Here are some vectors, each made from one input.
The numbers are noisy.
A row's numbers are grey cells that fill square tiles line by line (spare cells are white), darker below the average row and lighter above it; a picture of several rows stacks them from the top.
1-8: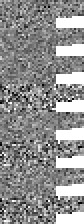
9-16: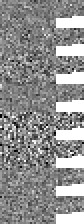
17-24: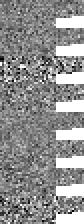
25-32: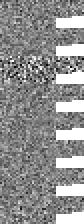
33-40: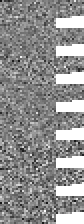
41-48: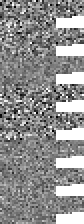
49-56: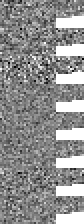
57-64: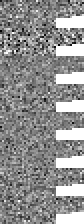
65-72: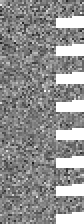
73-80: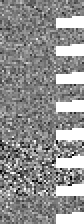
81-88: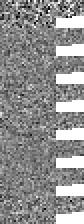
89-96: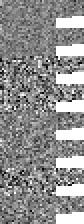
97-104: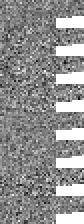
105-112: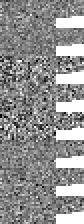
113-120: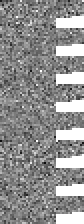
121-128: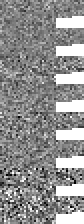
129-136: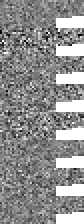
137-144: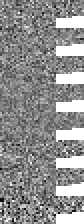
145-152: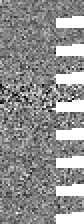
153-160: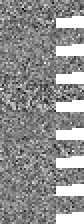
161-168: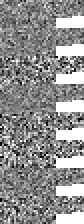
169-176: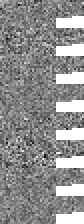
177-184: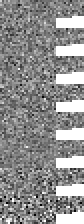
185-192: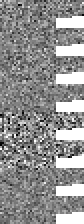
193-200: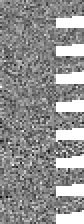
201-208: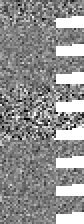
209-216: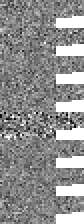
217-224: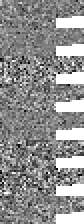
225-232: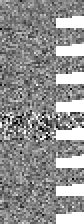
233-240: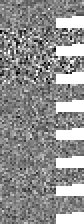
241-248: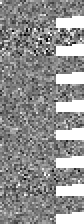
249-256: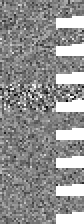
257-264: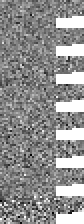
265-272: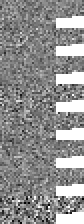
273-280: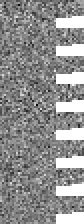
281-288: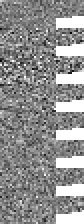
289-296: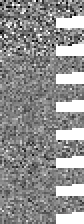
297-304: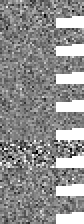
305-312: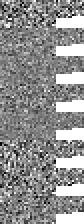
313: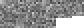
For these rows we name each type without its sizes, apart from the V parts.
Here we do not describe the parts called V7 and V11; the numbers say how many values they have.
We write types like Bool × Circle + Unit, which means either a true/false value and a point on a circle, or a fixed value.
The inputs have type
(Bool × Bool × Bool + Tree) × V7 × V11 + Label.
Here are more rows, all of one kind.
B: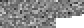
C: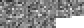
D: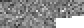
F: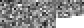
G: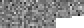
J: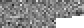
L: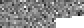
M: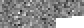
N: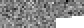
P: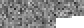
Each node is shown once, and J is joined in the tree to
D and L.
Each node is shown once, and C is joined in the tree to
D and F.
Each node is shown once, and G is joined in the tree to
L.
